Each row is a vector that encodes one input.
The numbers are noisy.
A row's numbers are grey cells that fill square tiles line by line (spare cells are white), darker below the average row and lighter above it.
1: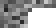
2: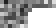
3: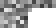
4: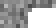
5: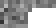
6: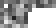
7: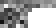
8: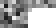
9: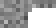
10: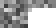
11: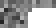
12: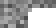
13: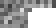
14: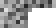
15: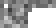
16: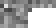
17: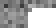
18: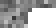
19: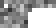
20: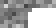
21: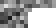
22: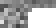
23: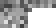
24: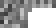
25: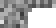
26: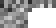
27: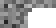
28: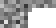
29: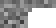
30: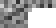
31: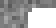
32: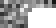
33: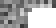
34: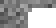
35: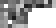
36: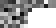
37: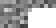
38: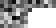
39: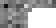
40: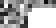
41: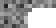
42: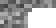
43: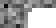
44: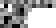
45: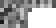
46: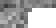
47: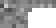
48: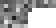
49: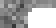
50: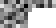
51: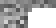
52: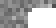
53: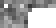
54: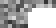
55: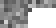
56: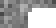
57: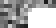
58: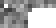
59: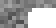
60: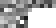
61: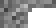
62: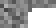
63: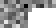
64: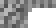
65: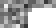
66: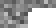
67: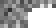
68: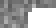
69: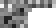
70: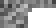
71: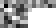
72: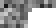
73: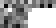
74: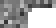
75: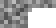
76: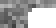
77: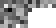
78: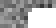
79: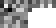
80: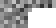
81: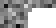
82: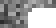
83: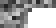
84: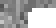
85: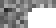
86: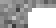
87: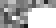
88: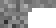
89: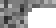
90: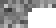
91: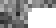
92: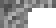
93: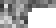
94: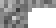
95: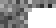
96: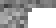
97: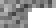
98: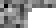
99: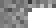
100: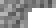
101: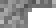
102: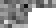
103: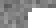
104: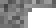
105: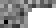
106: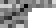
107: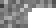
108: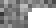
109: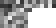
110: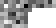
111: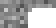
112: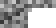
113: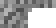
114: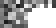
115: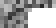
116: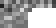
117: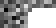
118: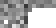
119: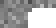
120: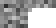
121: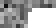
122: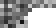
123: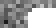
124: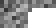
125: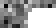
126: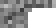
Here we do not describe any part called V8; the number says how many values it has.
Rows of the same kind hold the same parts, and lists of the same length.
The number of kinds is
2.
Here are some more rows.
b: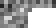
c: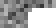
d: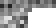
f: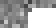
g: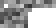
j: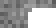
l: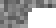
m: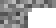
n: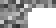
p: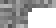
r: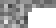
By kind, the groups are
b, c, d, f, j, l, n, r
g, m, p

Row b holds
a point on each of two 5-point lines, a true/false value and a value of V8.
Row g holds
a true/false value and a value of V8.
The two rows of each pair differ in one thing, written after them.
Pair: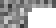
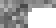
the true/false value
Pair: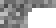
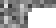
the true/false value
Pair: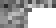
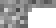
the true/false value
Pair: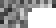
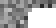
the value of V8
